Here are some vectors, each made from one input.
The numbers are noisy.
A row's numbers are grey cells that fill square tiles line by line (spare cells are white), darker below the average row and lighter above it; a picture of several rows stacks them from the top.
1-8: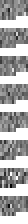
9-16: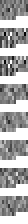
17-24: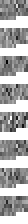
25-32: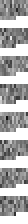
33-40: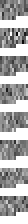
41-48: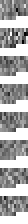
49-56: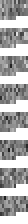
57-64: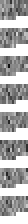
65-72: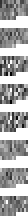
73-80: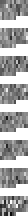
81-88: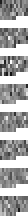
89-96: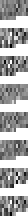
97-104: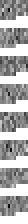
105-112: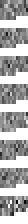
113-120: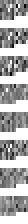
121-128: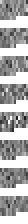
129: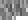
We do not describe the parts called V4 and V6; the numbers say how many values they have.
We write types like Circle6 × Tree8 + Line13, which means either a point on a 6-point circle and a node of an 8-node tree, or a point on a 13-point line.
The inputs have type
Label5 + (Line7 + V6) × V4.
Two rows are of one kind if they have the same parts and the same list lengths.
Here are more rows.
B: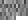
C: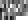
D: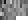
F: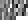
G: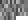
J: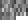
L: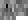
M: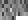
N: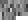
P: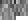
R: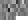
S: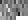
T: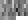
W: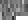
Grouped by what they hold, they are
B, L, R, T
C, F
D, G, J, M, N, P, S, W

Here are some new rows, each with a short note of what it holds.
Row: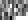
one of 5 labels
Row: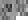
a point on a 7-point line and a value of V4
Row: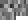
a value of V4 and a value of V6
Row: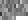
a point on a 7-point line and a value of V4
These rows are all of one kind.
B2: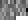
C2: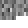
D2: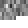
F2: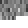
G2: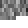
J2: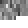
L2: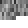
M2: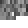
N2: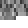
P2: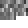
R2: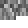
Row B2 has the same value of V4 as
G2, M2, P2 and R2.
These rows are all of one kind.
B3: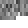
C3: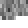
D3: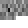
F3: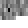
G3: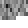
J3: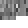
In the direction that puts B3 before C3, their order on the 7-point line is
J3, D3, B3, F3, C3, G3.
